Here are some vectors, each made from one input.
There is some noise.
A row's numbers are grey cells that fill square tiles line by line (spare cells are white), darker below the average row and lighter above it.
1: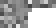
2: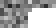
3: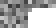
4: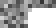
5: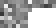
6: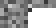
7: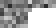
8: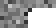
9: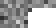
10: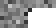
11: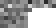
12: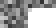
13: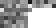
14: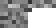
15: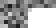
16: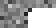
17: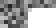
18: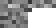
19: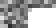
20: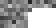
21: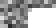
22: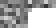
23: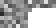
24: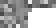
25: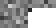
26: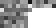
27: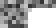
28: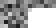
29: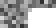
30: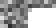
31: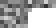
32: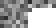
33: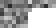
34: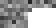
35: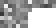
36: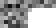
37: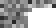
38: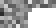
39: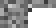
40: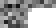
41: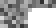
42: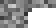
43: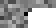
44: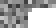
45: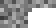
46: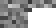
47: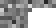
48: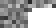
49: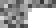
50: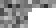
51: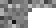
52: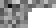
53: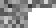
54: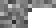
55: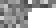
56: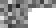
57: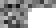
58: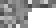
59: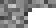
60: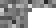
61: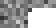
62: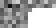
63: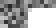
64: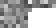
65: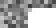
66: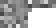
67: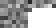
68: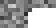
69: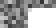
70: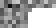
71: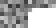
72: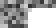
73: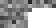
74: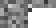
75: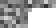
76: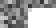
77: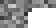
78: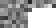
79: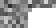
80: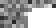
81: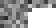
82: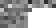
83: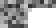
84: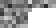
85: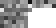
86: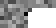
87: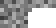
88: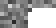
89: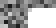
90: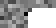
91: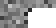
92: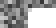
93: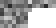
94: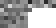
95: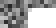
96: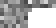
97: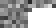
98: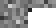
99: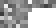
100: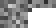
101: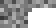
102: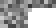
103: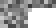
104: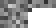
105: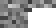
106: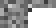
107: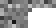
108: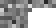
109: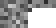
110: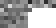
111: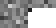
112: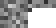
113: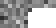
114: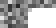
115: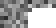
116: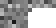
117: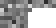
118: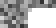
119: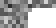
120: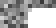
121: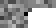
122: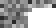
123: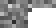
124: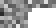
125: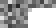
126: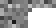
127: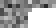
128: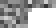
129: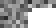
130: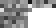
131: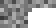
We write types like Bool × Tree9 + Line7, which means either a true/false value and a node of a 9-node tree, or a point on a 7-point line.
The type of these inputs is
Bool × Circle10 + Line3 × Line6.
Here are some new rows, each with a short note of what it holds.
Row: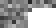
a point on a 3-point line and a point on a 6-point line
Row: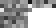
a point on a 3-point line and a point on a 6-point line
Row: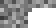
a point on a 3-point line and a point on a 6-point line
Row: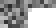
a point on a 10-point circle and a true/false value
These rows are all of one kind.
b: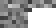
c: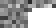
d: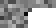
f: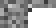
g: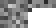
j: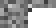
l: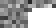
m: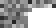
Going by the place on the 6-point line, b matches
c and l.
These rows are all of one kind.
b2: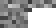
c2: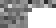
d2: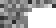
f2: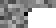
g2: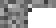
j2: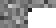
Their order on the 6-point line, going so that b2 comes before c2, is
f2, j2, g2, b2, d2, c2.
